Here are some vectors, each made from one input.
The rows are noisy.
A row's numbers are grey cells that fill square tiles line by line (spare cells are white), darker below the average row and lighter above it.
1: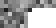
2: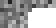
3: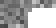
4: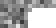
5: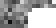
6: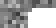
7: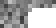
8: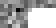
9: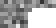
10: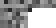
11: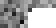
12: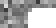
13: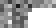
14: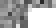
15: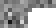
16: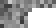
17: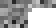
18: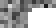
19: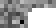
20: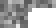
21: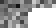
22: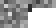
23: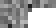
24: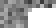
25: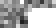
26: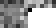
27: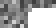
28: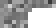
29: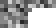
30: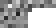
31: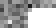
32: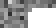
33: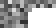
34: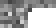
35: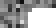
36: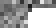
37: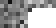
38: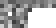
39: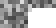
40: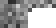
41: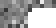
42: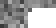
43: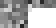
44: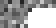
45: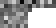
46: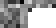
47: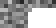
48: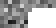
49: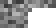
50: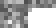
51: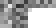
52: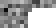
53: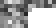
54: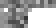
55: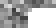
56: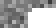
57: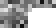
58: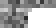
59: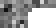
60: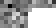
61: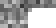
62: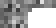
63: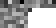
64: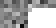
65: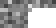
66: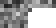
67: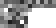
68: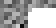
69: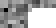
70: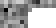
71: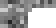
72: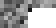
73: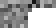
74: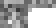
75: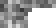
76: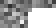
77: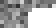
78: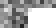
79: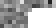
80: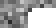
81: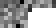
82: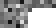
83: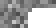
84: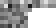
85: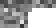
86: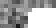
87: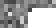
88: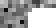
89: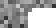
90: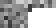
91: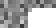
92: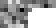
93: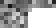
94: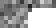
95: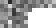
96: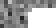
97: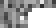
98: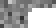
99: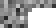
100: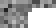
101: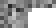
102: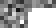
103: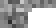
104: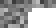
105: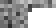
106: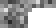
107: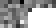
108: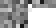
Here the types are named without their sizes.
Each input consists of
a point on each of two lines and a node of a tree, together with either a fixed value, or a node of a tree.
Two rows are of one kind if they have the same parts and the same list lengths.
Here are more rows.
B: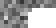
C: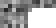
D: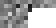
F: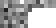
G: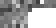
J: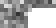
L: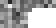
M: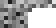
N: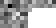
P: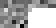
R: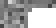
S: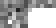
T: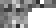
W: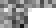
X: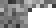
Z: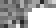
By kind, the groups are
B, C, D, F, G, J, L, M, T, W, X
N, P, R, S, Z

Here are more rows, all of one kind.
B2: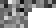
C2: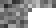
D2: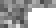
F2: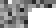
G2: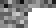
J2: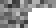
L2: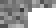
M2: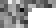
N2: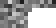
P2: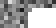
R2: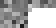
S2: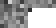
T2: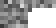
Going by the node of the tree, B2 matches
G2, J2, M2 and R2.
